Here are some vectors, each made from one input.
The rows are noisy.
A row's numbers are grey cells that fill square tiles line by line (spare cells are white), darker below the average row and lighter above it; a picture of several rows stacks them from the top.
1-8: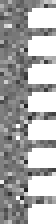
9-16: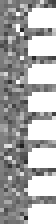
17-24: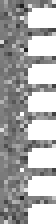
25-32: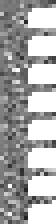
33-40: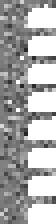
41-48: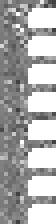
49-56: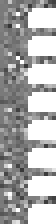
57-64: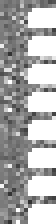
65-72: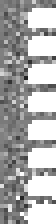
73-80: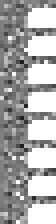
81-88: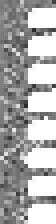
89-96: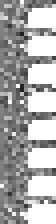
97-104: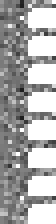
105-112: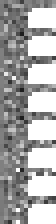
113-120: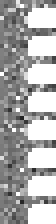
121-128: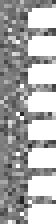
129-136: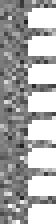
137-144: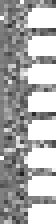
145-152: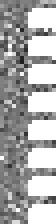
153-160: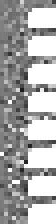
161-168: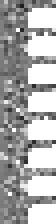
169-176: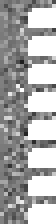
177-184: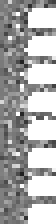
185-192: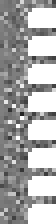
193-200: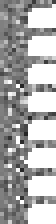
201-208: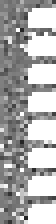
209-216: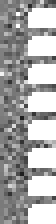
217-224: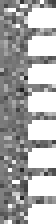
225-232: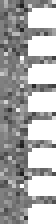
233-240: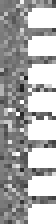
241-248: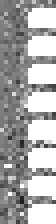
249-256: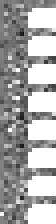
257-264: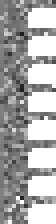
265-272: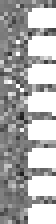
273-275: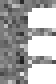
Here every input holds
a true/false value, together with either a fixed value, or a node of a 14-node tree.
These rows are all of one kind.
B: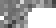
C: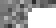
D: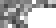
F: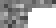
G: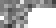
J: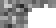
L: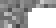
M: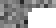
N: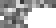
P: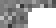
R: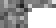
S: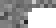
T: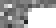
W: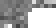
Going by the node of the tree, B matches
G, N and P.
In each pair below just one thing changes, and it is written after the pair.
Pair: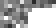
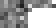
the node of the tree
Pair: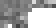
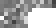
the node of the tree
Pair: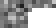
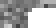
the node of the tree
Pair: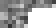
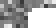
the node of the tree
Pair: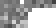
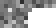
the true/false value
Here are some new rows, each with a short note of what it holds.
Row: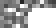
a true/false value
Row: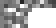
a true/false value
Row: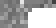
a node of a 14-node tree and a true/false value
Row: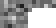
a node of a 14-node tree and a true/false value
